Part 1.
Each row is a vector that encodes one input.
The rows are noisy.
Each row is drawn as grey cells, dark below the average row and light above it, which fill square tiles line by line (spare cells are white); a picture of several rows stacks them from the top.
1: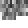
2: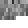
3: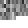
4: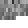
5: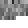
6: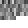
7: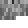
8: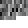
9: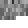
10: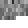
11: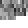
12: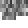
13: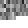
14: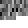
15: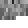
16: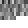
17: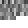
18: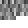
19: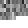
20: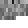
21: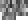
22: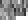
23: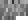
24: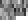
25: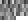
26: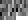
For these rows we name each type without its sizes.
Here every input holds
a label.
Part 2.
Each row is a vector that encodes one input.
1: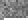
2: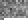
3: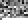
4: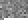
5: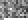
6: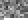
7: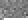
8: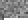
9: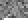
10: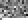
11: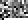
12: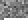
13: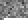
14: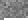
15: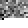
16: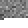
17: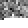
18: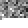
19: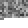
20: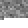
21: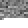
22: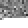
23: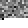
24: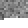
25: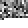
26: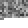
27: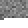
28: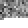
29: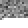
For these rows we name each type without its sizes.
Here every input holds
a label.
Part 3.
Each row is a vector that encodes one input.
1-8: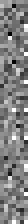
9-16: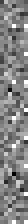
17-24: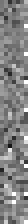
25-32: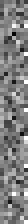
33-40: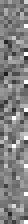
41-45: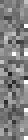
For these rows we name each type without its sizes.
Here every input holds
a node of a tree.
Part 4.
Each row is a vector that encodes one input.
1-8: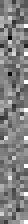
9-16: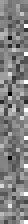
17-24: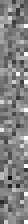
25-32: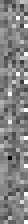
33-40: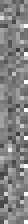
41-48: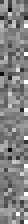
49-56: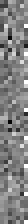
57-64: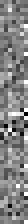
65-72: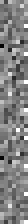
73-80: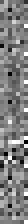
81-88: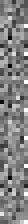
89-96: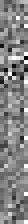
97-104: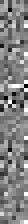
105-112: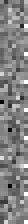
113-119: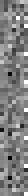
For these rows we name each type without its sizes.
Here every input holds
either a fixed value, or a node of a tree.
